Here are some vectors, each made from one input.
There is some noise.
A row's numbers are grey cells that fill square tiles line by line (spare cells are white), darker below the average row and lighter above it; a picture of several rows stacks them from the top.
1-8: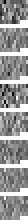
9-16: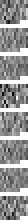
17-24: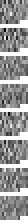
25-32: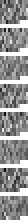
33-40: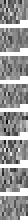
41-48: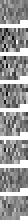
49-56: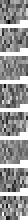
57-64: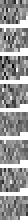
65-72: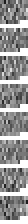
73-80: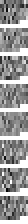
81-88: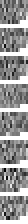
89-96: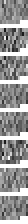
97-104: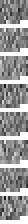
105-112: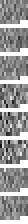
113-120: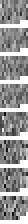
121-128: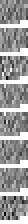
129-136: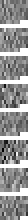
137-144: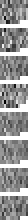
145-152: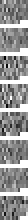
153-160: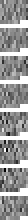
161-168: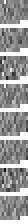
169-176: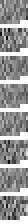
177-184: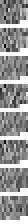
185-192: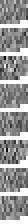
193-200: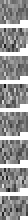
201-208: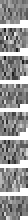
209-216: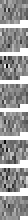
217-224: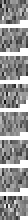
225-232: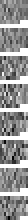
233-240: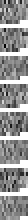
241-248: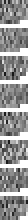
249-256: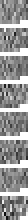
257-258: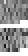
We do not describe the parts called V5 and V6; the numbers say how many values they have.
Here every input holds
either a fixed value, or a point on each of two 9-point lines, or three true/false values, a value of V5 and a value of V6.
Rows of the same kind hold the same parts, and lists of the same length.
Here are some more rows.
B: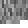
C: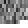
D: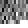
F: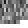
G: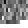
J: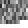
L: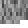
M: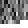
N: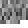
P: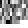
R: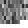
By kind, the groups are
B, L, N
C, F, G, J, P, R
D, M

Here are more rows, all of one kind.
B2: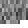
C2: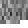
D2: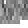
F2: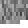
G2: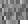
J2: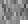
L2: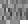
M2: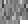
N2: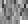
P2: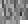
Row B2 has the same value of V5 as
F2, J2 and N2.
